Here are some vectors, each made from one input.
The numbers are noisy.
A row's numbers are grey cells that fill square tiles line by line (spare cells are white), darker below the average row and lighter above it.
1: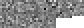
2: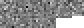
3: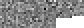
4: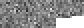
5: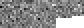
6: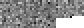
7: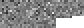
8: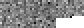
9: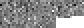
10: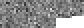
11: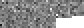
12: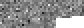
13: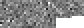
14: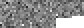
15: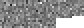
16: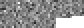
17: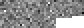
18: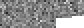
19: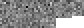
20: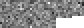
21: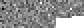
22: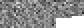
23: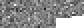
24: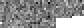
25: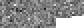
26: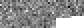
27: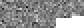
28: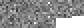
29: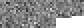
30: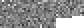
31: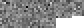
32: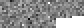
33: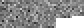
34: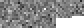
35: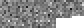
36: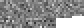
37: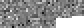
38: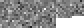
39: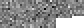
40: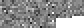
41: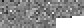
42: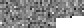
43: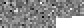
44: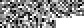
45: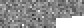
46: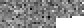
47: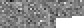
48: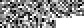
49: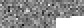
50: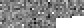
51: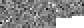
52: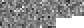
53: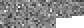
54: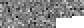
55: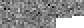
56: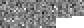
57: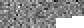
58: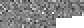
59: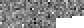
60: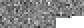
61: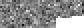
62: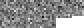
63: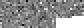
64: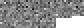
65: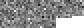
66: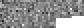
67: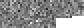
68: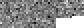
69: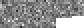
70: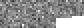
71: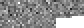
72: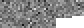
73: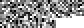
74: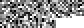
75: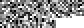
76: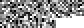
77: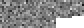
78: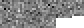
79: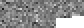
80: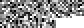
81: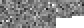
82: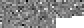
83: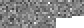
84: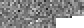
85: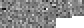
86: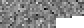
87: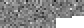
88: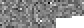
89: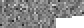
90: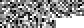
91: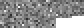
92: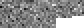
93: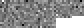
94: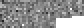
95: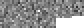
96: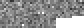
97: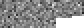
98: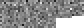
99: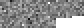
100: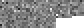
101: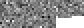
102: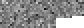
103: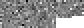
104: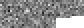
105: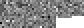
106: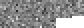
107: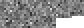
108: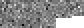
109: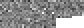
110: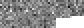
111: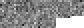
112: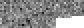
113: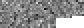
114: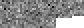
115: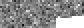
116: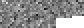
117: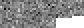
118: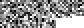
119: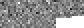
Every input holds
either a fixed value, or two labels (each one of 12).
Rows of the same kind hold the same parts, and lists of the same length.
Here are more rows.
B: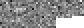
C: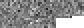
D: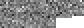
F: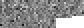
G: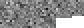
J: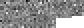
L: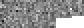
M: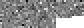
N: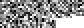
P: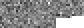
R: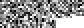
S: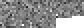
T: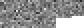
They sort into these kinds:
B, C, D, F, G, J, L, M, P, S, T
N, R

